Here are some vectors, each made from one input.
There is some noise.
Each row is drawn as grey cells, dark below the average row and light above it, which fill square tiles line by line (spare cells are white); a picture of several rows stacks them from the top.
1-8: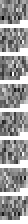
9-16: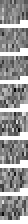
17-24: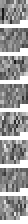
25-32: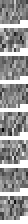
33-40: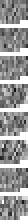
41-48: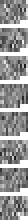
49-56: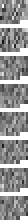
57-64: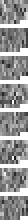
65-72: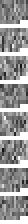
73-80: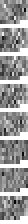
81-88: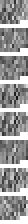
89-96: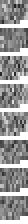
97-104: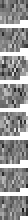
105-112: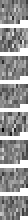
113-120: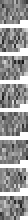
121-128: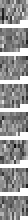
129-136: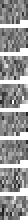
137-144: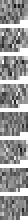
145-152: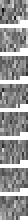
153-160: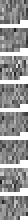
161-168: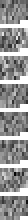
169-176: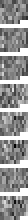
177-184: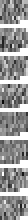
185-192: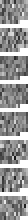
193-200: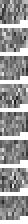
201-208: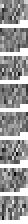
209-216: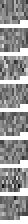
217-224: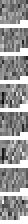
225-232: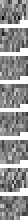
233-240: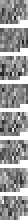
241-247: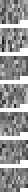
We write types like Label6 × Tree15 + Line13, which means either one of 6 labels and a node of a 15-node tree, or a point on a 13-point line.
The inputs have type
Line17 + Line18 + Tree10.
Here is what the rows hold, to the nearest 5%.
About 50% of them hold a point on a 17-point line. About 30% of them hold a point on an 18-point line. The rest hold a node of a 10-node tree.
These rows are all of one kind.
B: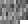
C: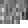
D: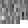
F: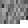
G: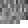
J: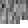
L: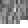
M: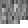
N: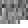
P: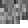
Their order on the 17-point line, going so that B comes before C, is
N, B, G, F, M, J, L, P, C, D.
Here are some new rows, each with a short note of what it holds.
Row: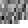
a point on an 18-point line
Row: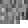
a point on a 17-point line
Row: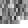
a point on an 18-point line
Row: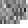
a node of a 10-node tree
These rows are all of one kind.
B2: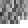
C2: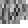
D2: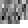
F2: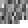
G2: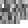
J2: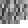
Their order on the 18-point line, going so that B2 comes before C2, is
F2, D2, B2, J2, C2, G2.
